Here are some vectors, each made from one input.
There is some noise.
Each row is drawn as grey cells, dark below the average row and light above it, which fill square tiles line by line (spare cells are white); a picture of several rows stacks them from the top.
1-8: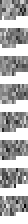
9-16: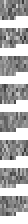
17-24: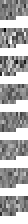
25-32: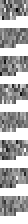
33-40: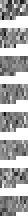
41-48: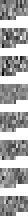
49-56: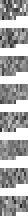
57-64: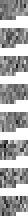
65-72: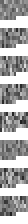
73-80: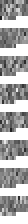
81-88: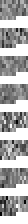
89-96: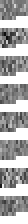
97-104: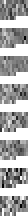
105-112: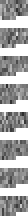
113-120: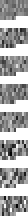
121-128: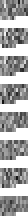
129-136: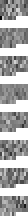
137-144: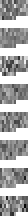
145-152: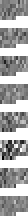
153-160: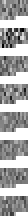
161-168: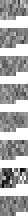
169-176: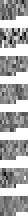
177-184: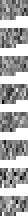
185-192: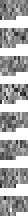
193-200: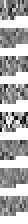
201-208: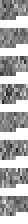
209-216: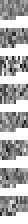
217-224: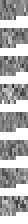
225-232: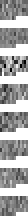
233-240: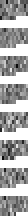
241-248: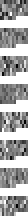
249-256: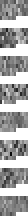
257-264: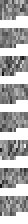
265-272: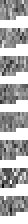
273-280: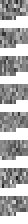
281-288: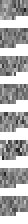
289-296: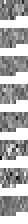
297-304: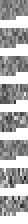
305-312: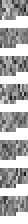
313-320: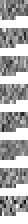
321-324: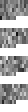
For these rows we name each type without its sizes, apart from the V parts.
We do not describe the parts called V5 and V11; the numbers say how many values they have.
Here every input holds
a label, a true/false value and a value of V11, together with either a point on a line, or a value of V5.
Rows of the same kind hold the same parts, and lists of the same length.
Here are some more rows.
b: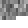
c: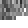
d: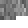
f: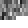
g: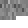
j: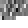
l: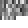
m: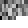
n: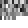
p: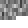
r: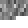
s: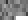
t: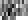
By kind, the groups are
b, l, m, p, r
c, d, f, g, j, n, s, t

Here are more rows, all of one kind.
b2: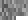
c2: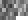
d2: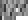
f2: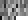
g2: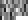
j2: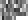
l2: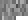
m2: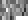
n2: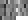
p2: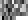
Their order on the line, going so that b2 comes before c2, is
n2, f2, d2, l2, b2, p2, m2, g2, j2, c2.
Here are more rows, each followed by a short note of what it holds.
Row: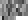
a label, a true/false value, a value of V5 and a value of V11
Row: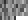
a label, a true/false value, a value of V5 and a value of V11
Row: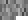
a label, a point on a line, a true/false value and a value of V11
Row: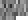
a label, a point on a line, a true/false value and a value of V11
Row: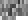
a label, a true/false value, a value of V5 and a value of V11
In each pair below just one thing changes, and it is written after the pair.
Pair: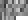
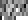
the place on the line
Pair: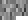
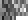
the label
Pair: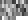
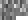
the place on the line
